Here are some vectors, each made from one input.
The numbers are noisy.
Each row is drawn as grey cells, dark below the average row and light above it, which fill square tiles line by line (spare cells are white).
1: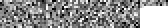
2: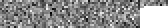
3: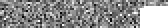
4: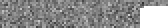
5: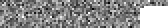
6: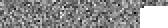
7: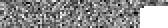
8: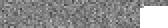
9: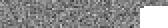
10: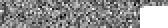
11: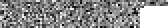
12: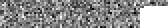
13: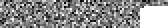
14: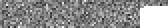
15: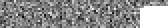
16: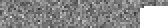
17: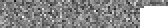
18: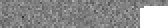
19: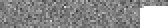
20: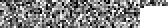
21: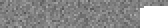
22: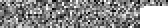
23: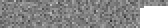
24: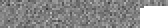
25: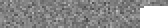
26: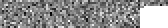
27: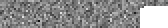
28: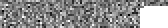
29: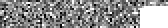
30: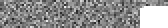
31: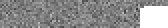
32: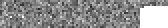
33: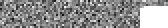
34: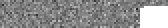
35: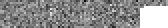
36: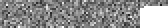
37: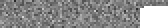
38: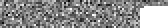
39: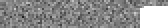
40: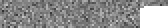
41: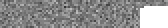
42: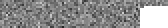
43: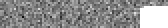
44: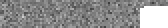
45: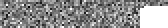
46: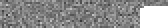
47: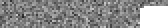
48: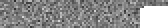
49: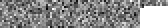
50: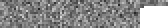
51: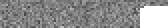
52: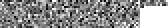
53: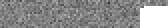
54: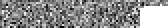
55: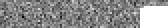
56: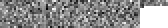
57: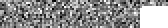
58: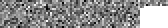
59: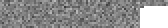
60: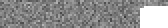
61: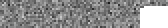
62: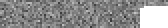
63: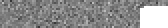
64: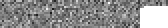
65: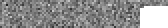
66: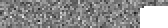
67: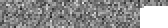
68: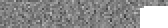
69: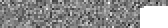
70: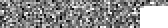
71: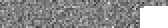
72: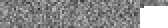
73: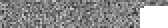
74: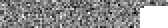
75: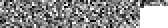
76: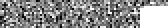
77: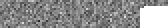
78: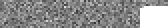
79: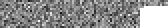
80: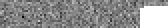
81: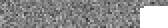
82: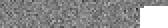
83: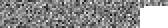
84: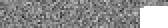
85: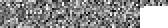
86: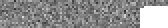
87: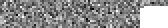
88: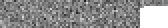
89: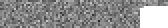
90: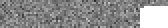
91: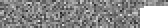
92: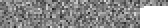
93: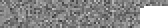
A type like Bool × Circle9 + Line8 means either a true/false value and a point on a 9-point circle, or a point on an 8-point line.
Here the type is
(Bool × Bool × Bool + Unit) × Line4 + List2(Line5).
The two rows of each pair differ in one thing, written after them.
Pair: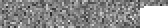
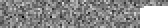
one of the three true/false values
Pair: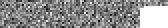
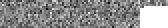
the place on the 4-point line
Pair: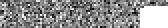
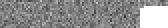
one of the three true/false values
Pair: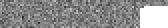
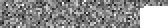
one of the three true/false values
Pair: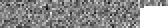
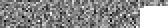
one of the three true/false values
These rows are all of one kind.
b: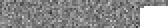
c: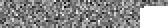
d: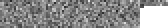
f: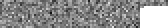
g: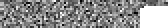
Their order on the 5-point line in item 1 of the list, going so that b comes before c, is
d, g, b, f, c.
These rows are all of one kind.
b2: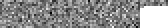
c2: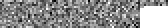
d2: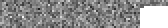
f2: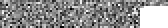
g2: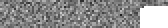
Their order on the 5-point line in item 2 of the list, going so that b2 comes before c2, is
d2, f2, b2, c2, g2.
